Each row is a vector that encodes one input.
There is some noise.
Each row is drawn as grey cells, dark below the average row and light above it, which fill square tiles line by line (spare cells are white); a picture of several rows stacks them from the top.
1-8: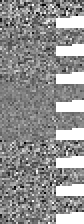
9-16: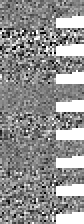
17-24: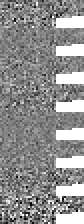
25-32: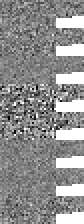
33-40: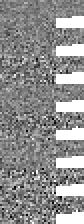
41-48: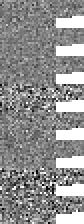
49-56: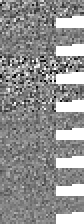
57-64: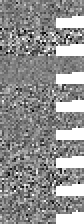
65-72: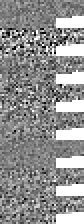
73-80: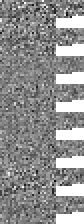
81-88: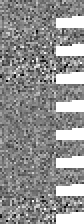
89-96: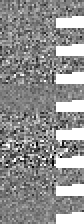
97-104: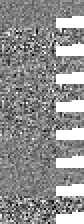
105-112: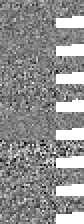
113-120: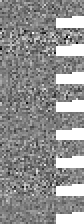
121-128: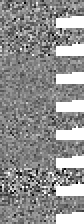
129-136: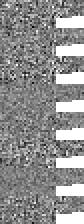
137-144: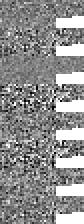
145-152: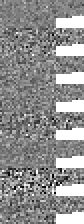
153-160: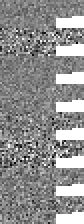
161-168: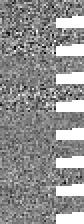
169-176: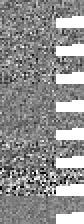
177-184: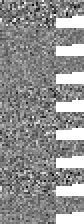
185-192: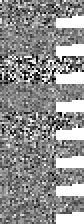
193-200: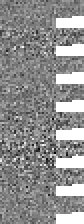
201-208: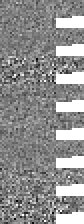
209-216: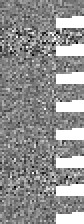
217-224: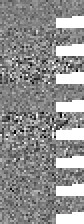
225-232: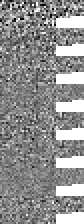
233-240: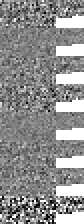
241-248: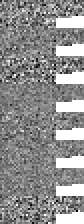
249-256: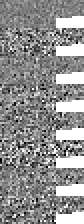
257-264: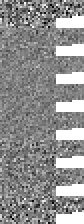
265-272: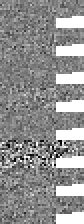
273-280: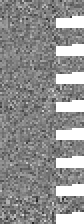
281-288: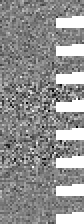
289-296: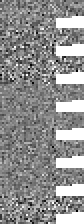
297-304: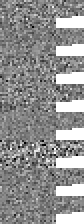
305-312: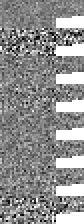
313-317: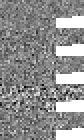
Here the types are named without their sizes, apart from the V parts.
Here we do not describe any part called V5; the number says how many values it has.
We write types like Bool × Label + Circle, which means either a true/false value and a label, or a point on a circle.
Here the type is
List(Line + V5) × Tree.
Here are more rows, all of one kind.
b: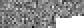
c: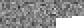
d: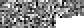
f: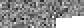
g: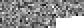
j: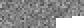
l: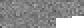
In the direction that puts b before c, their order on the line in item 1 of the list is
g, b, l, d, j, f, c.
